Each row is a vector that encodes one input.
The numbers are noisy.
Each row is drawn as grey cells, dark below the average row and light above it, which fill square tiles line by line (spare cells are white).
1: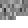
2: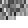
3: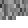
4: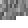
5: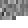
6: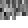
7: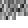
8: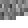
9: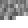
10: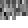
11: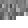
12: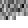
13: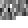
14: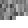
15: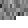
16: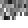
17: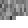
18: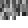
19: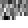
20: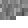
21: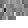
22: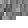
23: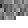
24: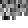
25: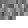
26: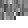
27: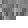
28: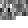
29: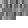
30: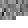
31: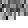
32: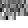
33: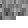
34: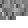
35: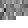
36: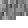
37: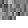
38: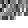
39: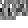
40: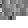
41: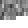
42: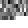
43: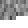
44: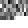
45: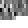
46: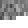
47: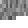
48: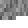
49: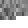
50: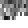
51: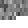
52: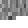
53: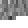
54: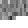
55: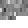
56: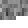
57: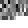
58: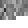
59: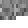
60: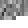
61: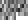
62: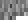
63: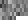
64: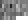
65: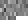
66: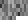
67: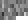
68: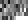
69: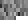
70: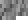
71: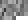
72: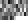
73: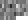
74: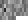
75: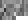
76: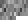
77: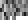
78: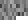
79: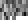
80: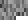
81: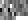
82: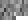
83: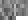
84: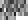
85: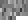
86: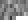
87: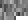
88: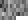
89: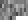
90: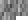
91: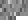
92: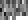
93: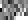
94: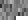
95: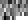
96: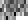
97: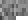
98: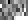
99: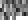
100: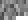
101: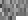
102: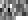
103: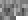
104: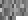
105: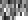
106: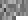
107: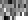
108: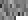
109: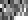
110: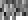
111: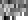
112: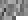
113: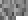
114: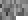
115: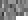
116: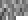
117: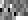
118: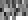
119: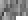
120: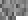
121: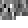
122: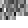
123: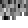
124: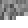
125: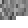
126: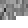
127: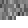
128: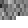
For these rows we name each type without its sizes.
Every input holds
three labels, together with either a label, or a point on each of two lines.
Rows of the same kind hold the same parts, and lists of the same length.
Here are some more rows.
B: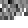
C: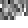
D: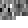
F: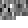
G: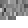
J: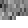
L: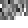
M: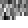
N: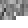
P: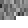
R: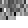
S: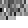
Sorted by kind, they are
B, C, D, F, L, M, R, S
G, J, N, P

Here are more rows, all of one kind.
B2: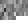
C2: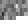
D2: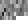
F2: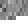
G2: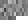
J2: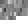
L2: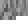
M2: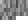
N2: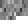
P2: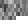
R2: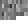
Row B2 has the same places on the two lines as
L2 and M2.
